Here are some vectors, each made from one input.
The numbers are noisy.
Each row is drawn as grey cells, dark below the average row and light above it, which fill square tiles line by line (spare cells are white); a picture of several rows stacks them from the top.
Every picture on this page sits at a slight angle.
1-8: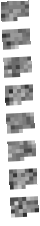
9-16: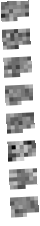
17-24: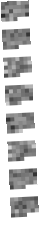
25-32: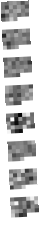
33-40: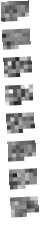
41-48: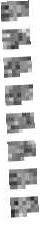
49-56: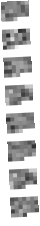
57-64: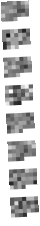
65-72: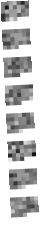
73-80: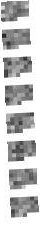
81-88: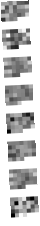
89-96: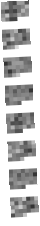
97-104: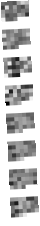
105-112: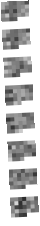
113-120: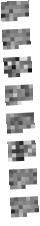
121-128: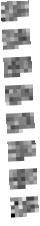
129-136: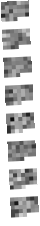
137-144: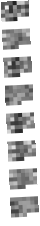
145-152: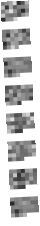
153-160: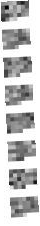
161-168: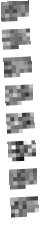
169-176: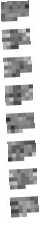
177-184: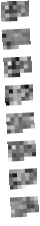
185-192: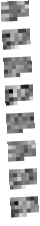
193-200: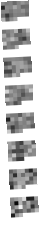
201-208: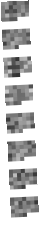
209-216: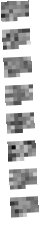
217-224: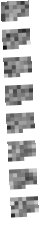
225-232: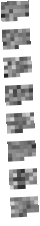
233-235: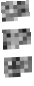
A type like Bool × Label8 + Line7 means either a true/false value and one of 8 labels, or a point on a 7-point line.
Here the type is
Circle11.
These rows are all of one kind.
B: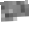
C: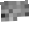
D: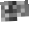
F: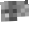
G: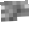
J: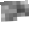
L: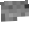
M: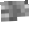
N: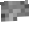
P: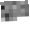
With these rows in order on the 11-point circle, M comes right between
F and G.
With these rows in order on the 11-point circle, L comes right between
D and N.
